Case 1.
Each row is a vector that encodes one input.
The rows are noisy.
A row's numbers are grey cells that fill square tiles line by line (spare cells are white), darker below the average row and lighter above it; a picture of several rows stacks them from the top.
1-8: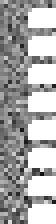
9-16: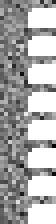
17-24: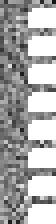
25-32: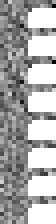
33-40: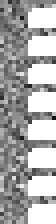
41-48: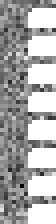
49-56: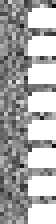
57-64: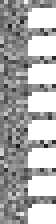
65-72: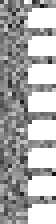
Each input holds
a point on an 8-point circle.
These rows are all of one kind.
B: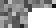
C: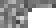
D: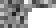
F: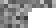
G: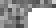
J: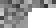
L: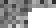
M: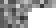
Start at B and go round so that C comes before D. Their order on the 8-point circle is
B, C, L, J, D, M, F, G.
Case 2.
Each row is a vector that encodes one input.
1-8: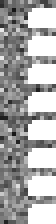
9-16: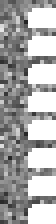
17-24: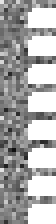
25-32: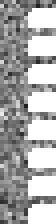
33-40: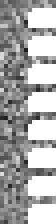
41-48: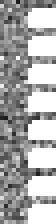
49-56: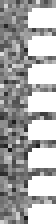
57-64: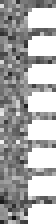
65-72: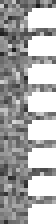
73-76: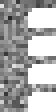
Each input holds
one of 5 labels.
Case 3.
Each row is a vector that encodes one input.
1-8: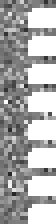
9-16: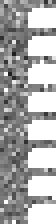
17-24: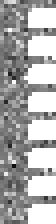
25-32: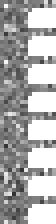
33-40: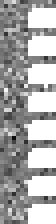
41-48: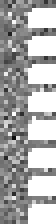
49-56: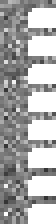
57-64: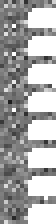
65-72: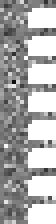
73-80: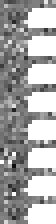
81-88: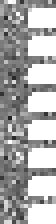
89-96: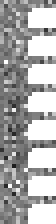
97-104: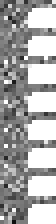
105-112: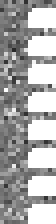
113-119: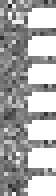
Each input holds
a point on an 8-point circle.
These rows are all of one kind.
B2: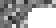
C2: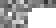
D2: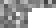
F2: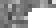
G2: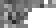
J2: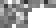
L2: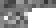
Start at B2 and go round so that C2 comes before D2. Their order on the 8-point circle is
B2, L2, C2, D2, J2, F2, G2.
